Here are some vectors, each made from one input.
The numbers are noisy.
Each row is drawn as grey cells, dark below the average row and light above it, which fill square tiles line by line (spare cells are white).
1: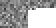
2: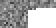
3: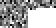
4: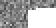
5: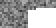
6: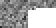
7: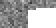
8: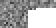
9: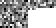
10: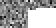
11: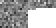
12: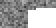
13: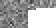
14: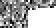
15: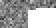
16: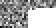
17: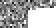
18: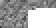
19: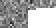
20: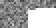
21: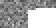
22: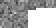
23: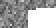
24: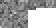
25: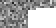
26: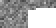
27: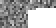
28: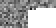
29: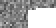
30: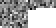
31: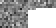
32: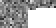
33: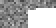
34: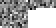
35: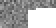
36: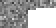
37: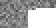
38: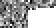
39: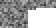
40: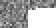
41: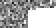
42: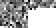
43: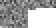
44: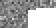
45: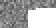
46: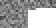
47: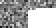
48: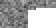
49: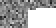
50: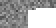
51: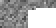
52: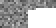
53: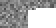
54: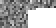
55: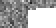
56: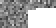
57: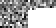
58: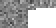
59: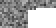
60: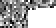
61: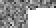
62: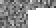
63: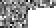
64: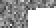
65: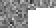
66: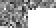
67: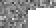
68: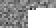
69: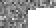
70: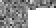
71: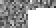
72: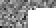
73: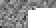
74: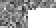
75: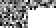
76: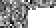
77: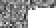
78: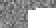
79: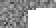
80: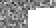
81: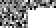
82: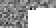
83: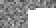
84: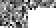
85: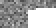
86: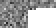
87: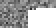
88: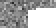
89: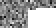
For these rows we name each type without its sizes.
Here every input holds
a point on a line.
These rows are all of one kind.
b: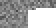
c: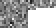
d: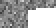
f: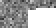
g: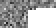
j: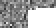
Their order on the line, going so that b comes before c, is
f, b, j, d, c, g.
